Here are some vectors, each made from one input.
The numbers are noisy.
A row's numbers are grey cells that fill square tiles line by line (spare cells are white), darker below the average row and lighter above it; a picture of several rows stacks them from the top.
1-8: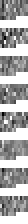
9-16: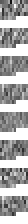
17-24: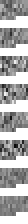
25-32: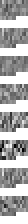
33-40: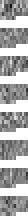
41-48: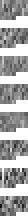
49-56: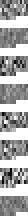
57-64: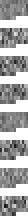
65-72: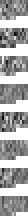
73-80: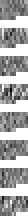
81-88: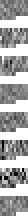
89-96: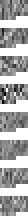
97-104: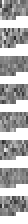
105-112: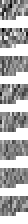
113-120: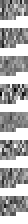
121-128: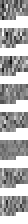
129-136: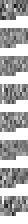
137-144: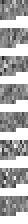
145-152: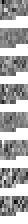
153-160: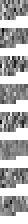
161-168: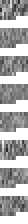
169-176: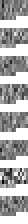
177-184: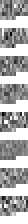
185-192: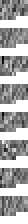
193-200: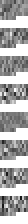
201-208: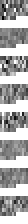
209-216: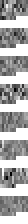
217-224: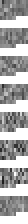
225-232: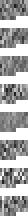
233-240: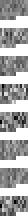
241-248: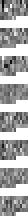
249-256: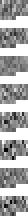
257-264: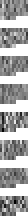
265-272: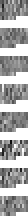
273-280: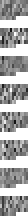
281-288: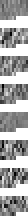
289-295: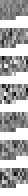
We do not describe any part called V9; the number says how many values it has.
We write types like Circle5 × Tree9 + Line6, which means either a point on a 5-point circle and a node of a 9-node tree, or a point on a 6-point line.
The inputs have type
(Bool × V9 + Line5) × List2(Line4).
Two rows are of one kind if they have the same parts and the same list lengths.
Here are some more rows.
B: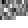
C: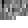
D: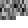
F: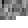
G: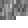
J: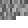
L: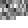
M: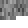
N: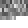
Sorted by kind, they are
B, G, J
C
D, F
L
M
N

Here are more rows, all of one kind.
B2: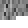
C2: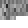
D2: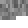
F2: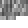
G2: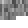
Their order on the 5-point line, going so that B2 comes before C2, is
B2, F2, G2, C2, D2.
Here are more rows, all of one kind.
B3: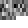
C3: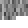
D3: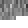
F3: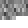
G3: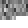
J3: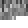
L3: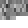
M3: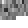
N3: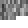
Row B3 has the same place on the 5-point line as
C3 and F3.
